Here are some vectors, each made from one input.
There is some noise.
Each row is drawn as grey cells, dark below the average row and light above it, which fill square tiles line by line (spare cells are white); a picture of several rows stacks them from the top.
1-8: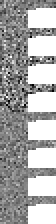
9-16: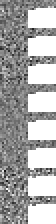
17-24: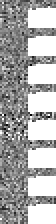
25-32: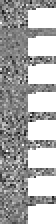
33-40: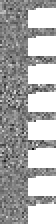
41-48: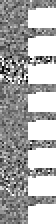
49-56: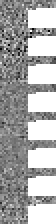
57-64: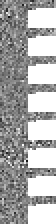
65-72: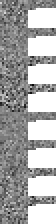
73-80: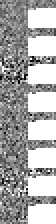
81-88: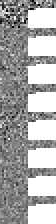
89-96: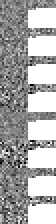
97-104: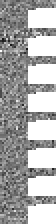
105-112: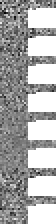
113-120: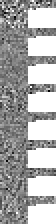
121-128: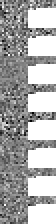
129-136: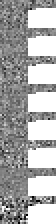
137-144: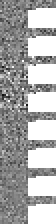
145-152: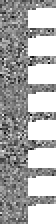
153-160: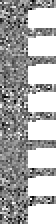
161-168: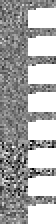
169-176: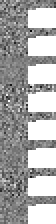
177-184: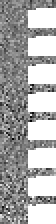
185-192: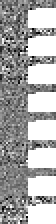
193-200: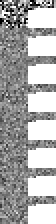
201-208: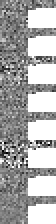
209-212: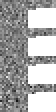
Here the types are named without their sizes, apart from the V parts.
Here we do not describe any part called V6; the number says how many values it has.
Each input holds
three labels, together with either a point on a line and a value of V6, or five true/false values.
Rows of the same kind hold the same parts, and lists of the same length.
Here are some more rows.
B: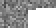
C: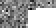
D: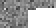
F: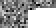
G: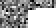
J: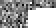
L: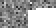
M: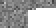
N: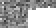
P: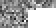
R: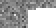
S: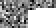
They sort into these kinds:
B, D, F, G, J, L, M, S
C, N, P, R

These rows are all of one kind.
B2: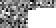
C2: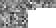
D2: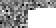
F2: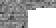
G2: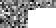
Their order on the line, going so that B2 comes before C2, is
B2, C2, G2, D2, F2.
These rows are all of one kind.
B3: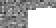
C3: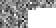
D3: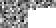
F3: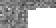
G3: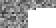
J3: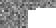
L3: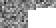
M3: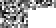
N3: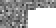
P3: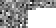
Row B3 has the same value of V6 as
C3, F3 and J3.
